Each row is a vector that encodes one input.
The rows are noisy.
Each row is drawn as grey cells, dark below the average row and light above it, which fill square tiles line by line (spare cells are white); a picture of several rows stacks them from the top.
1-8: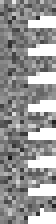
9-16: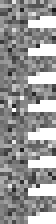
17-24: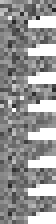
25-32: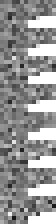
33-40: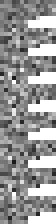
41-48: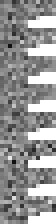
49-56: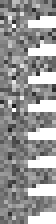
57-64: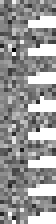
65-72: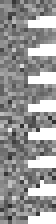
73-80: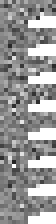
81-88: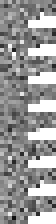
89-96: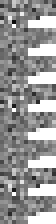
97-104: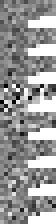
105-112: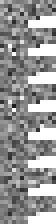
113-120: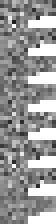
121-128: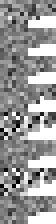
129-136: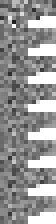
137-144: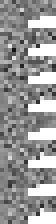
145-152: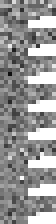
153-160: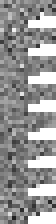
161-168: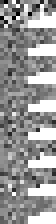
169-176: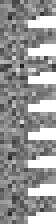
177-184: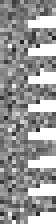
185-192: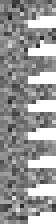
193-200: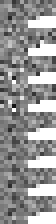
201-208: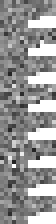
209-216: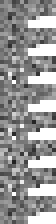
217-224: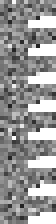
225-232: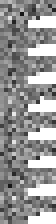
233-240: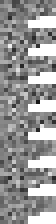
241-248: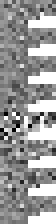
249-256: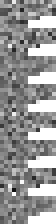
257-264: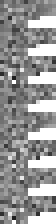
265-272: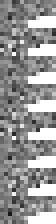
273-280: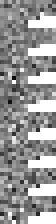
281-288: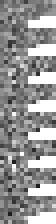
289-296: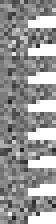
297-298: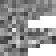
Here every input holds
either a fixed value, or a node of a 10-node tree.
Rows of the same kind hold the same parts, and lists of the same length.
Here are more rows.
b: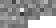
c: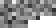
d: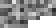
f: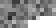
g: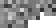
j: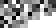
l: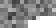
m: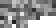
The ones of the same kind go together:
b, c, d, f, g, l, m
j

